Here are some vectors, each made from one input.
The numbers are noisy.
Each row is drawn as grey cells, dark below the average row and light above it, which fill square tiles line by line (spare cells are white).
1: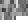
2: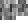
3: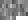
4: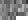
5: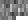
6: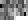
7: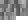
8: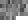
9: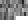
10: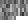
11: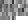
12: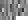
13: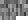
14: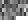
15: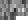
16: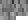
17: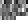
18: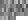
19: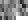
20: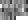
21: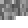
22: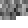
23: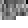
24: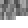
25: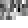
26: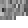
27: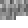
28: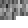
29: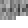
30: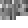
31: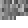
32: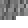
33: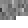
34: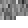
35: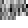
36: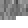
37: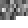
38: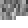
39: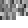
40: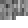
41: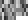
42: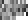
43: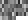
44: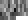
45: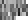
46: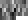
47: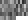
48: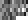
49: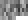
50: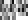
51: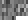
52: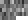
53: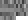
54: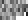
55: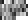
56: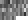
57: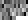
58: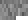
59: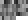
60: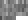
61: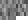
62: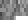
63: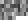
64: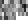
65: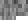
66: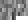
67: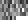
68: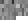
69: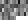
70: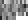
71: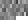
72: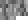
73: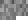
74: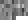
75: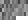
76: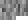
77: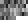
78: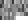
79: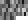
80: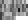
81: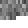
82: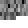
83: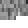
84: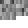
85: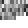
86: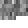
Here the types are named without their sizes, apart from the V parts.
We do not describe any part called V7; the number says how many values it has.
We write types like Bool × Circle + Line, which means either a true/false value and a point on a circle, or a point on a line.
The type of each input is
(Line + V7) × Tree.
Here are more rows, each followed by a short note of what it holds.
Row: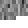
a point on a line and a node of a tree
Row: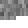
a point on a line and a node of a tree
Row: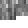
a node of a tree and a value of V7
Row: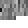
a node of a tree and a value of V7
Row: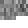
a point on a line and a node of a tree
